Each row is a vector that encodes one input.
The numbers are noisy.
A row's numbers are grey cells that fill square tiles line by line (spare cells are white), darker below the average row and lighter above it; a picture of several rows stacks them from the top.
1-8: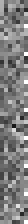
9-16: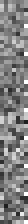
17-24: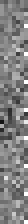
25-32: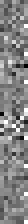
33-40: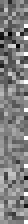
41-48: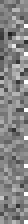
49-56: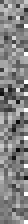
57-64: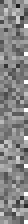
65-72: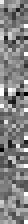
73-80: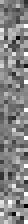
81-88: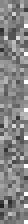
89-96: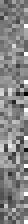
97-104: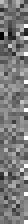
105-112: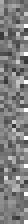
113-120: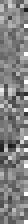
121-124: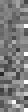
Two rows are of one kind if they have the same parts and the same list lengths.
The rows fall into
2 kinds.
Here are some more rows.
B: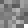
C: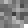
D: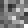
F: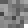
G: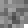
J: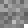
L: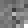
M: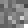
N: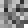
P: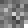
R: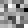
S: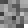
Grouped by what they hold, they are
B, C, D, J, R
F, G, L, M, N, P, S

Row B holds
a point on a 5-point line and a node of a 7-node tree.
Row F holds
one of 8 labels and a node of a 7-node tree.
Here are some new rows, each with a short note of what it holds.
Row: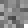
one of 8 labels and a node of a 7-node tree
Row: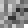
one of 8 labels and a node of a 7-node tree
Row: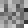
a point on a 5-point line and a node of a 7-node tree
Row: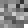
one of 8 labels and a node of a 7-node tree
